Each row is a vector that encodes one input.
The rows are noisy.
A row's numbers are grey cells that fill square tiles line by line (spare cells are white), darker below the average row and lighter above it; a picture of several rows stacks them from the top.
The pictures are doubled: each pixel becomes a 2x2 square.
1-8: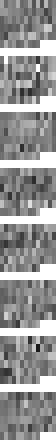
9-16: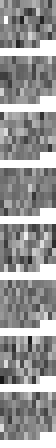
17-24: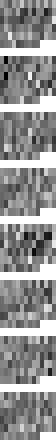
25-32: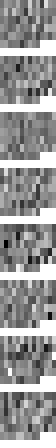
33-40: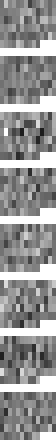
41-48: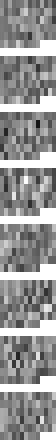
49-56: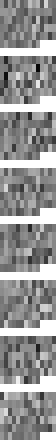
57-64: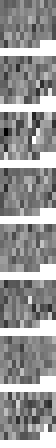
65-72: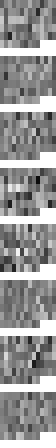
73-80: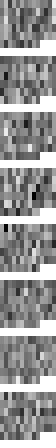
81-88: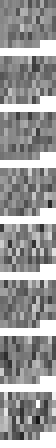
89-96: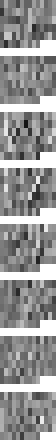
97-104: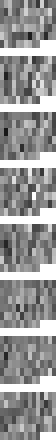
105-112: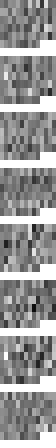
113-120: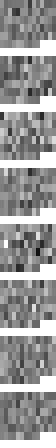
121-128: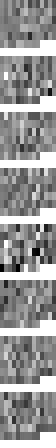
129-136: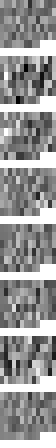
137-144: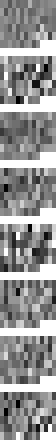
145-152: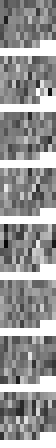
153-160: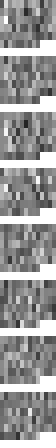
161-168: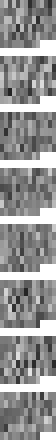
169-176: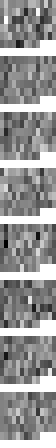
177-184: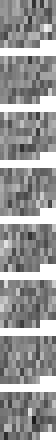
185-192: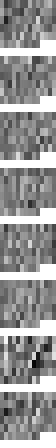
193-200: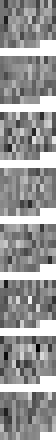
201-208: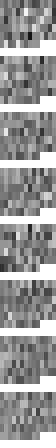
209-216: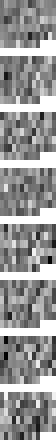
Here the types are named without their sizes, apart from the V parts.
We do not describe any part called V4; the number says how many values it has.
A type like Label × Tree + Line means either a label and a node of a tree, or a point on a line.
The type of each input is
Circle + List(Bool × V4).
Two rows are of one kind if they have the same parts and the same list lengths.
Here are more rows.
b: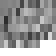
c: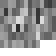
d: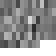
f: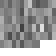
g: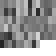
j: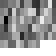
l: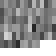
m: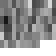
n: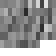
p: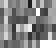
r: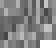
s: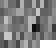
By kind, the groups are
b, c, p
d, j, l, s
f, m, n, r
g

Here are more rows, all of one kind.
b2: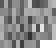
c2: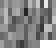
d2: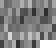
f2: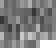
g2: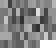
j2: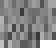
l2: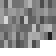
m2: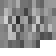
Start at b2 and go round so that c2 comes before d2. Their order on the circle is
b2, j2, m2, l2, c2, d2, f2, g2.
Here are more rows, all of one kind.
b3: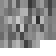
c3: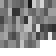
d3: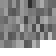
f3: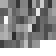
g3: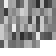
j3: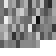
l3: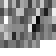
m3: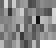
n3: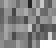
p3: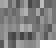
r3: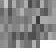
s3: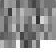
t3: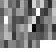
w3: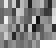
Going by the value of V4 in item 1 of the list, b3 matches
d3, f3 and p3.
